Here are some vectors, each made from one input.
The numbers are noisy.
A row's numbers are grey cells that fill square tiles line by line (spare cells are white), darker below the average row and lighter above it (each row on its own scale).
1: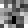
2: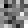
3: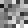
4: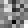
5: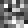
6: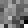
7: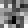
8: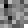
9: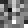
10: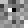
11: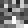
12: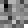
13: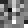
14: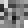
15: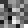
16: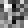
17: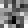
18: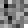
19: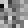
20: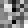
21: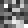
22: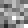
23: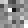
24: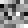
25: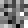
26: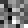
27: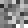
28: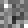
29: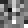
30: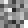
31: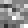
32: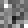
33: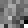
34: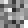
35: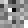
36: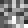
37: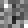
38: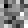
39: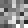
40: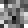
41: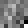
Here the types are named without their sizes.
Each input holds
a list of points on a line.
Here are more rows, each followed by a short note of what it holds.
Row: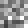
a list of two items
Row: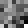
the empty list
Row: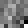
the empty list
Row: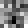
a list of one item
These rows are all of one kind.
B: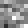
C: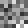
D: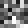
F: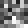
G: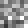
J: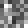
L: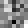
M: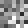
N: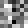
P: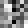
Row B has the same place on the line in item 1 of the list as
C and M.
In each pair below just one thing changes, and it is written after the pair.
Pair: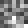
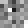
the place on the line in item 1 of the list
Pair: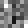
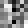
the place on the line in item 2 of the list
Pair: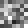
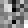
the place on the line in item 2 of the list
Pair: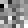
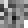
the place on the line in item 2 of the list
